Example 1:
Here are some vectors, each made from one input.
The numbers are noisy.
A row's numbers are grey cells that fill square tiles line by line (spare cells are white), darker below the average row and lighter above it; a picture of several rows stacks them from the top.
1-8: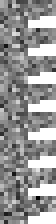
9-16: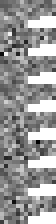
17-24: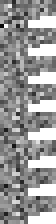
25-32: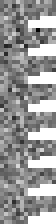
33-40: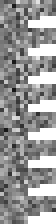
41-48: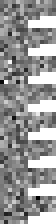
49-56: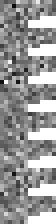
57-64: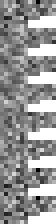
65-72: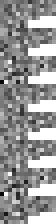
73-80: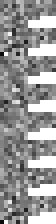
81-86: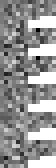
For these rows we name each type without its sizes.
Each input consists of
a point on a line.
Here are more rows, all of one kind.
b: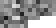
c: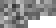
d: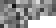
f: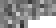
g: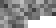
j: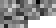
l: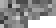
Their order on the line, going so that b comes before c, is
j, b, l, f, g, c, d.
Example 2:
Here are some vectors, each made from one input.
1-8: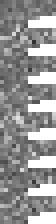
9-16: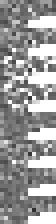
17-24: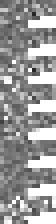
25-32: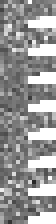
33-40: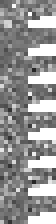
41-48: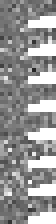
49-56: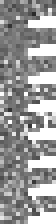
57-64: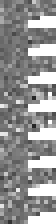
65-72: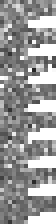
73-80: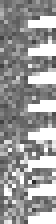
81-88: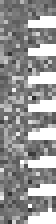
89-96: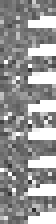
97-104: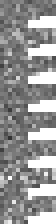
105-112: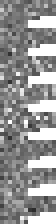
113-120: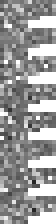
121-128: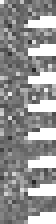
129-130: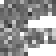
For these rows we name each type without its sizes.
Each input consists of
either a fixed value, or three true/false values.
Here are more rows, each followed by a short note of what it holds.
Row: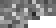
a fixed value
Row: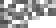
three true/false values
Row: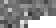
a fixed value
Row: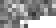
a fixed value
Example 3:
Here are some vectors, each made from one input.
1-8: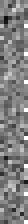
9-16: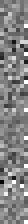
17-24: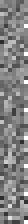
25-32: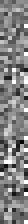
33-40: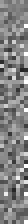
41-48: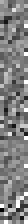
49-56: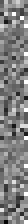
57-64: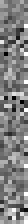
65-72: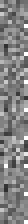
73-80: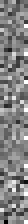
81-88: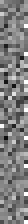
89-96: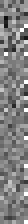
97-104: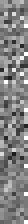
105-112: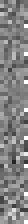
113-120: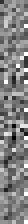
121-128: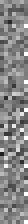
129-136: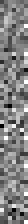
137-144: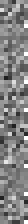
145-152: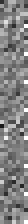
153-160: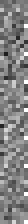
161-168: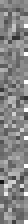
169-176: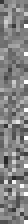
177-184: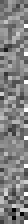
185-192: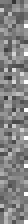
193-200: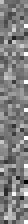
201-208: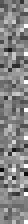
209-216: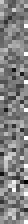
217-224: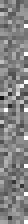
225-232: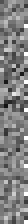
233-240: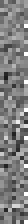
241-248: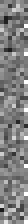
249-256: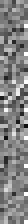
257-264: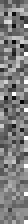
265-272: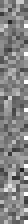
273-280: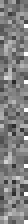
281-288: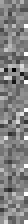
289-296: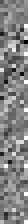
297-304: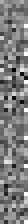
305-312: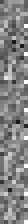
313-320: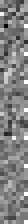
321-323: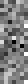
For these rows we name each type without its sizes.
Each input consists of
a point on a line.
